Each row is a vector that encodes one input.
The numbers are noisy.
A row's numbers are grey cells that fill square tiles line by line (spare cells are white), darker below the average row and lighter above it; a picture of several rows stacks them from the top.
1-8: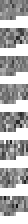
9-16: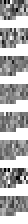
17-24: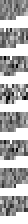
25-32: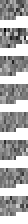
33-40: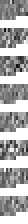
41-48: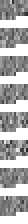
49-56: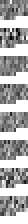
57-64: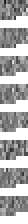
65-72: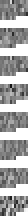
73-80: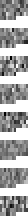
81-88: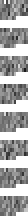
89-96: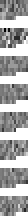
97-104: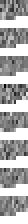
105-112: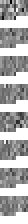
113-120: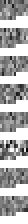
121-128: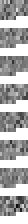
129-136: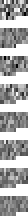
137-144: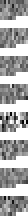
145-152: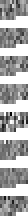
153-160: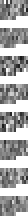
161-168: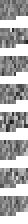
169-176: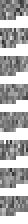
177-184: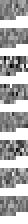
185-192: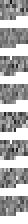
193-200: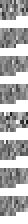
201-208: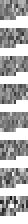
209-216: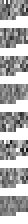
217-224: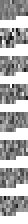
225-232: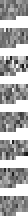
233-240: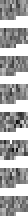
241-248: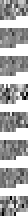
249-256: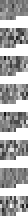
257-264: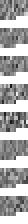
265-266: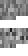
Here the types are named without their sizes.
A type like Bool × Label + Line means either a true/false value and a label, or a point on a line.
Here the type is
Label.
